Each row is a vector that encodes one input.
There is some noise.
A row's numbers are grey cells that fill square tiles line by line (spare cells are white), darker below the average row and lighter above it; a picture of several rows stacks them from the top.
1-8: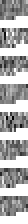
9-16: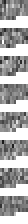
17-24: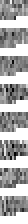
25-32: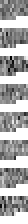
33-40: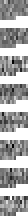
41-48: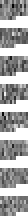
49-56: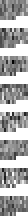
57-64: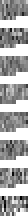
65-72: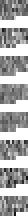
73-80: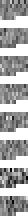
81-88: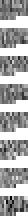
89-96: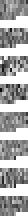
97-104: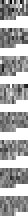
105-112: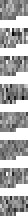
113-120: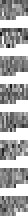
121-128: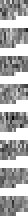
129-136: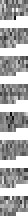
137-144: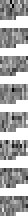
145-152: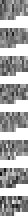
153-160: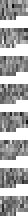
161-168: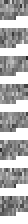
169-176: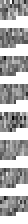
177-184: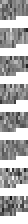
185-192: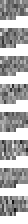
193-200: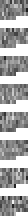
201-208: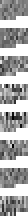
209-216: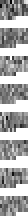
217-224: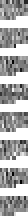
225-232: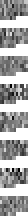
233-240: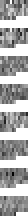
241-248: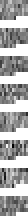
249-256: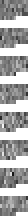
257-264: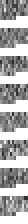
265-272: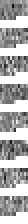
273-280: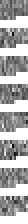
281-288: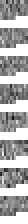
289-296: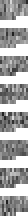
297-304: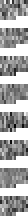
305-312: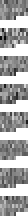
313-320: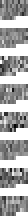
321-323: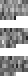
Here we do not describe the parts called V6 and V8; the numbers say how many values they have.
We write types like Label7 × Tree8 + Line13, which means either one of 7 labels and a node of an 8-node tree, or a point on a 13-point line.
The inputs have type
Bool × (Line10 + V6) + Line11 × V8.
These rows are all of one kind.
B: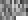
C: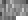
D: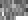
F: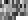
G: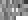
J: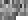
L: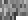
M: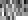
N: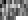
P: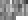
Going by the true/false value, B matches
D, G and M.
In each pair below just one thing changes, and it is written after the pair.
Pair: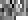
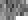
the value of V6
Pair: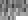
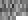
the value of V6
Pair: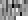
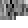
the value of V6
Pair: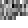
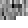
the value of V6
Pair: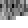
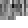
the true/false value
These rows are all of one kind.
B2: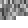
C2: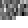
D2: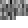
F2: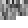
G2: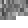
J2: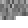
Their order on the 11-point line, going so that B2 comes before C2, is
D2, J2, F2, B2, G2, C2.
